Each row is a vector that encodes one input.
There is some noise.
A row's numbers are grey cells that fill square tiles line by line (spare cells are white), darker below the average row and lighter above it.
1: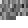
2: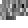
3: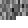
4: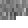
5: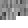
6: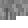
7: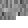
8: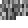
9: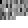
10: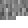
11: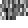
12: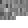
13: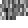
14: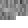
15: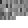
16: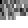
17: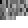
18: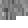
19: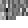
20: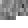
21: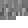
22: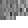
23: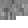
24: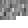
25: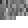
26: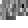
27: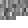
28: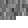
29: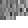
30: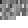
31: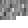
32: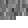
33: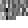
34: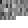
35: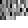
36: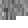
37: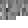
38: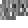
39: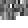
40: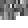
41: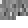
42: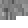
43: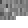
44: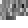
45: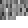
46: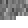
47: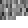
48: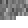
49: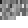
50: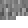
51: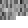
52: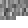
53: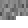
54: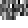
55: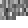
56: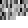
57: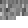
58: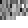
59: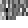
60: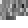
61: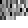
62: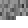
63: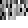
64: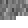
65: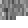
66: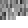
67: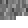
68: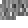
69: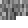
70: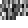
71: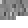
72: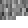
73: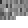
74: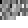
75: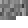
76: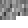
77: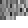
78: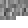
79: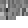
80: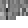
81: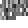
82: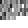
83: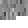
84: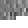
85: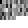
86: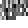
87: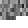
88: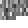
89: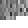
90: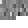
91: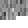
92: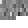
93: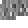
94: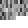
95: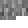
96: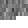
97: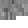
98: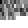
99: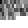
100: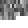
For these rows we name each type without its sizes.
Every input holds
either a point on a circle and a true/false value, or a fixed value.
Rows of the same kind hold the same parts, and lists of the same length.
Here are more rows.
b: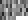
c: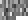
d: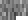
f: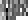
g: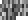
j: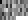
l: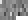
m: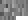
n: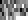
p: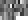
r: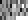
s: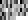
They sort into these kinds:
b, c, d, f, g, j, l, m, r, s
n, p

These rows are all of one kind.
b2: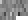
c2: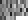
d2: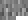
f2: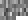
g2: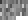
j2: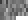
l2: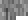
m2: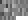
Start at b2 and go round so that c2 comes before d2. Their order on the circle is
b2, f2, g2, l2, c2, j2, d2, m2.
